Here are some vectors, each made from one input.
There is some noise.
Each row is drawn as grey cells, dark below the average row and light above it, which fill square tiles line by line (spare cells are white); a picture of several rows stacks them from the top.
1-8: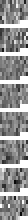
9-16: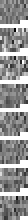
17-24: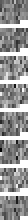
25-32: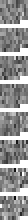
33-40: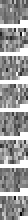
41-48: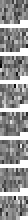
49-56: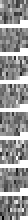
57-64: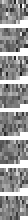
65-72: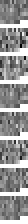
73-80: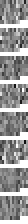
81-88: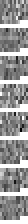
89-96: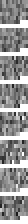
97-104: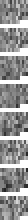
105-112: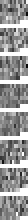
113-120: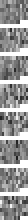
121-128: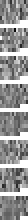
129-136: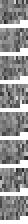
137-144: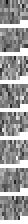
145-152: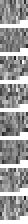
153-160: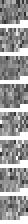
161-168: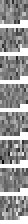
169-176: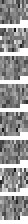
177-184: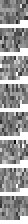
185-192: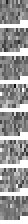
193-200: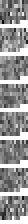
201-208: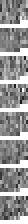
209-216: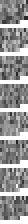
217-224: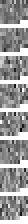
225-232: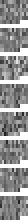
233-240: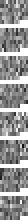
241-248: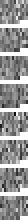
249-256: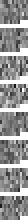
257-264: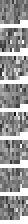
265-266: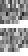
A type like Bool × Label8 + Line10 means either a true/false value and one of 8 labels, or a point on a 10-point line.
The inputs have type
Bool × Label11 + Circle10 + Unit.
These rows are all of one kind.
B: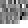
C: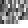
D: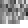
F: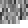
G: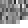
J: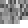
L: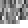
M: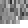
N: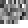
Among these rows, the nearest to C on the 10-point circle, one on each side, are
D and M.
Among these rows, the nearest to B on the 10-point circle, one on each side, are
G and N.
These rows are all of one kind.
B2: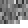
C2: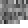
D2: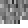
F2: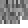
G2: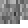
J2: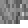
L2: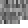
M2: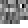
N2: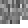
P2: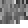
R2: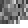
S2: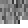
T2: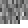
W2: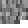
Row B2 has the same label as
C2, F2, L2 and R2.
